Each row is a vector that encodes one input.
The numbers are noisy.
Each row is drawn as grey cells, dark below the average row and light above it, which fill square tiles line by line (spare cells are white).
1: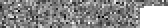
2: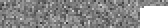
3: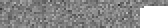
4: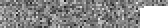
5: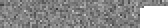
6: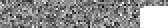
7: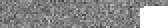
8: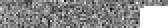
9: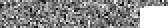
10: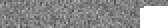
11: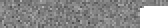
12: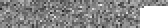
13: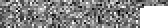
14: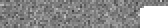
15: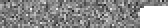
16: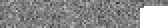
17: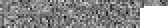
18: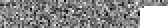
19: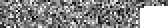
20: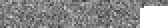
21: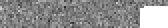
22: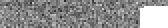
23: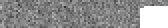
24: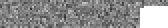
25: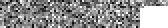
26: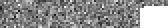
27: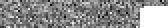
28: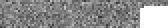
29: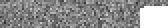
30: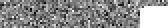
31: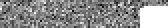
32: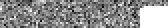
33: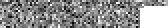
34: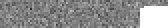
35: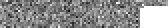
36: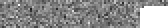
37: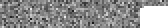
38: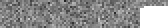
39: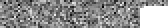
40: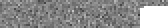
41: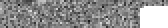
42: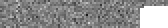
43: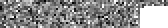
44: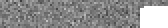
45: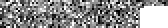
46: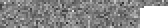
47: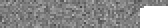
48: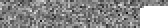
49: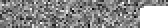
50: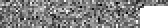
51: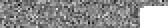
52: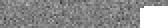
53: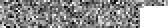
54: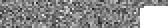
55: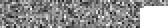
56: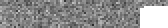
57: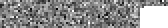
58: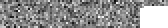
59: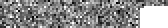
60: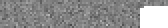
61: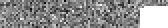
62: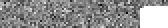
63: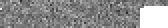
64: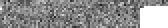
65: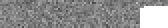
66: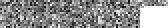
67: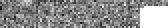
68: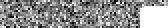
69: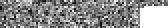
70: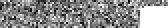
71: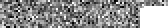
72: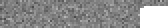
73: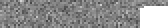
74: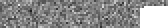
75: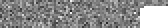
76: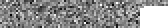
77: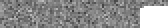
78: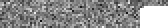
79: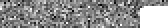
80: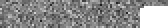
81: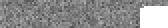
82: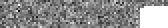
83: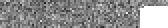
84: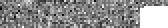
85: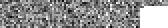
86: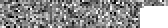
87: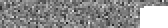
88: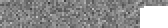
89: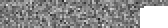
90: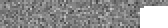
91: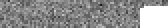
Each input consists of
either a fixed value, or two labels (each one of 4) and a node of a 9-node tree.
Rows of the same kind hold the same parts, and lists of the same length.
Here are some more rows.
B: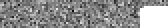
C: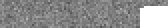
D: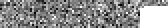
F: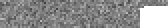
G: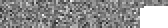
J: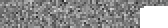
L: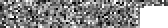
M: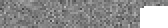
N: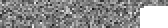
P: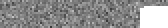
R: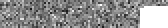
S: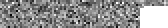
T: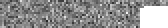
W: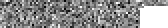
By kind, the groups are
B, C, D, F, J, L, M, P, R, T, W
G, N, S

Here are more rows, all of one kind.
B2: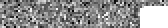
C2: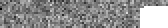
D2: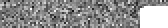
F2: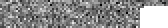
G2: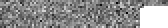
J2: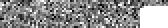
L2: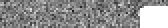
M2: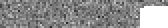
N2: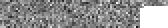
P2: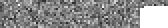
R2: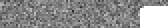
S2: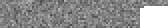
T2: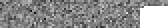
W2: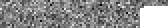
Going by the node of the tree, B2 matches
C2, L2, M2 and R2.
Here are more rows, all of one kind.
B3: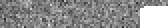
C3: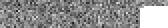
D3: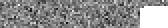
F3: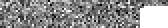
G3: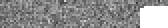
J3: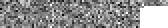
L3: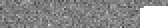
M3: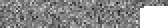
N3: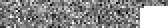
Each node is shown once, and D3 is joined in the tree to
M3.
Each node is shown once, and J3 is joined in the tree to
G3.
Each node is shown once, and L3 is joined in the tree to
B3 and C3.
